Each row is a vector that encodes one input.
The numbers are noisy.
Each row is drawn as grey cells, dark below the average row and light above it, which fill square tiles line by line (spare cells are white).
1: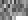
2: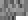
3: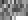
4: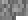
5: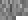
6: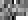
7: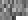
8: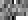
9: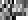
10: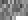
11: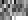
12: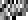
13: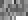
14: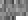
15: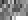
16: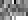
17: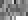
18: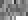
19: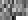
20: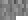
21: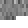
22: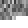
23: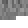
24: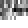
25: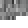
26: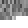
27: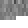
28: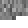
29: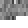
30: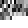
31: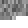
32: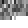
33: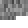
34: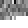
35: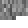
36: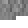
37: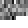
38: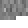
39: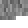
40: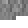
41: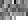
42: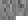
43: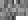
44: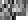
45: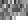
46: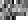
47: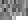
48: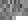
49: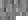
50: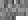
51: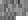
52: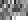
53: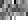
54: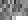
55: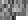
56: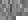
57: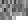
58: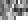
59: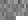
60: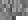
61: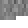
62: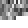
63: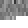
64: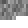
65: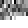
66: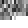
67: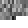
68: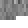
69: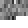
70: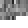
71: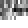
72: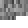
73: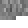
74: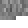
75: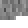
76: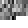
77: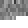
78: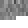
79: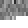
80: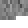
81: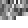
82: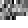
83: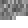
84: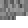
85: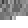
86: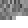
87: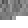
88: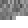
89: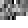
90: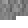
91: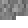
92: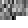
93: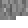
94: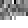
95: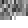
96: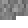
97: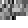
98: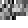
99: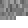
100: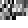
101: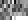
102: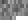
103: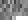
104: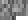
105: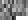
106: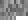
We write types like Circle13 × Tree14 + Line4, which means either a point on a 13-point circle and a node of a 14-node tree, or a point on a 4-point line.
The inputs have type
List2(Bool × Line4).
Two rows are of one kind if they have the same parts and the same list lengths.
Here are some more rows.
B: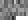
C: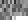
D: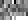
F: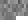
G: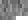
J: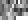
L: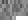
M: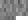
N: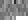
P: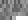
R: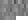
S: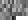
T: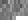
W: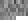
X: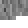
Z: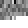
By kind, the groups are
B, C, F, G, L, M, P, T, X
D, N, R, S, W, Z
J

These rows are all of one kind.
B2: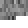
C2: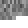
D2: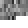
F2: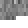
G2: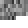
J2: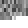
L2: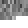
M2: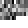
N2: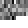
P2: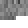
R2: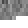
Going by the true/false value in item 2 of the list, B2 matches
C2, L2, M2 and N2.
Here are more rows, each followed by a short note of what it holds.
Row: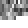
the empty list
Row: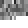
a list of one item
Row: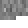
a list of one item
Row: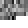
a list of two items
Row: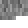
a list of two items
